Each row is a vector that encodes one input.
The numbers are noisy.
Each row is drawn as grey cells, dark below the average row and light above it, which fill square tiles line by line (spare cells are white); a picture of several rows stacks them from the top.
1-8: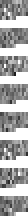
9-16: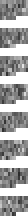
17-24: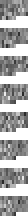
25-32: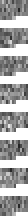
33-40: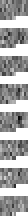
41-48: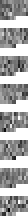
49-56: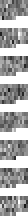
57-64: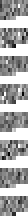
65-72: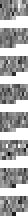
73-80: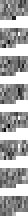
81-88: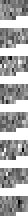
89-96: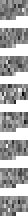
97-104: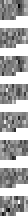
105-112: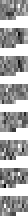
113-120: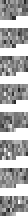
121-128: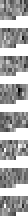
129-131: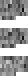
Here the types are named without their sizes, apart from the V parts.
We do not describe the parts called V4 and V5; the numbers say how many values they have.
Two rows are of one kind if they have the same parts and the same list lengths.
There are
2 kinds of row.
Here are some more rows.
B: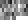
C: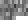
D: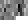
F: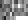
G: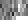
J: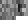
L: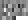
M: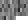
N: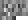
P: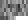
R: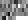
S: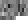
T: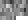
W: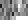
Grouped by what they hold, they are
B, C, G, L, N, T, W
D, F, J, M, P, R, S

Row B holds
a point on a line, a true/false value and a value of V4.
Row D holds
a true/false value, a value of V4 and a value of V5.
